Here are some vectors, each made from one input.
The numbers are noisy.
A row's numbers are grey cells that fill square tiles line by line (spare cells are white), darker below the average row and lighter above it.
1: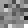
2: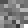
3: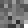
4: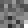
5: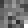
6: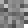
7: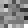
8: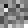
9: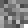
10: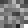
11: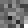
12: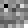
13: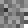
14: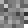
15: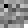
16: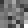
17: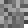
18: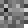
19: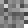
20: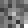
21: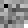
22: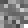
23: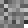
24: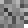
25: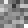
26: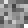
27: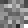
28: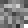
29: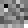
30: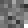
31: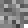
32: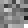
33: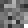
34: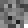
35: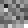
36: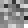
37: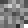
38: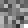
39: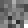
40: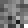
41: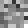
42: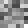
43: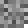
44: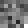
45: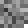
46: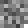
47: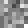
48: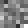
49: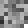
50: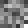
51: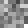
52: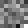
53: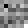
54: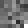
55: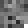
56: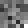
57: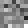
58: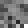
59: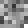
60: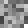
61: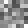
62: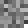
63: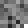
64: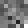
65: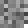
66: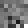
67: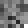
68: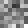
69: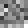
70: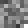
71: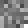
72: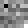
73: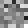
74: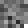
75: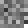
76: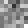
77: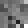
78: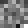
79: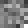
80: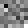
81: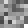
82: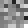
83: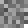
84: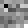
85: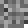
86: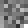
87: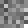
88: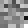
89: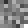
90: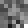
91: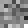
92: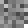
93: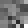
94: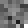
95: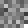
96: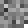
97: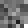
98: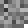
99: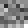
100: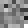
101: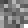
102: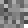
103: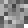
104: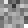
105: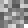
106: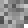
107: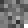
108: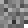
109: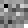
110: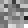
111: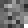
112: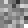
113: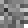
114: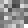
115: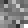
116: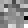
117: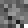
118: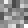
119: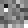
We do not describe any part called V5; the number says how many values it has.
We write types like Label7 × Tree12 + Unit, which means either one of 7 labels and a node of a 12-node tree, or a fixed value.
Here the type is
Bool × (Line4 + V5) + Line7.
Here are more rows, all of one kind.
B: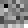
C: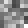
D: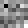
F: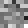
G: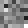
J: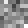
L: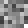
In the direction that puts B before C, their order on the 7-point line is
D, B, G, F, C, J, L.
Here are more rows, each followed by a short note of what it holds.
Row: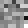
a point on a 7-point line
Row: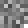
a point on a 4-point line and a true/false value
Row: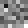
a point on a 7-point line
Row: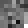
a point on a 4-point line and a true/false value
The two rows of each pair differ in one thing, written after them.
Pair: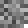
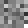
the value of V5
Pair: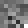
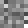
the true/false value
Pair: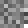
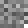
the value of V5
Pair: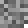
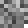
the value of V5
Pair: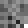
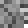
the true/false value
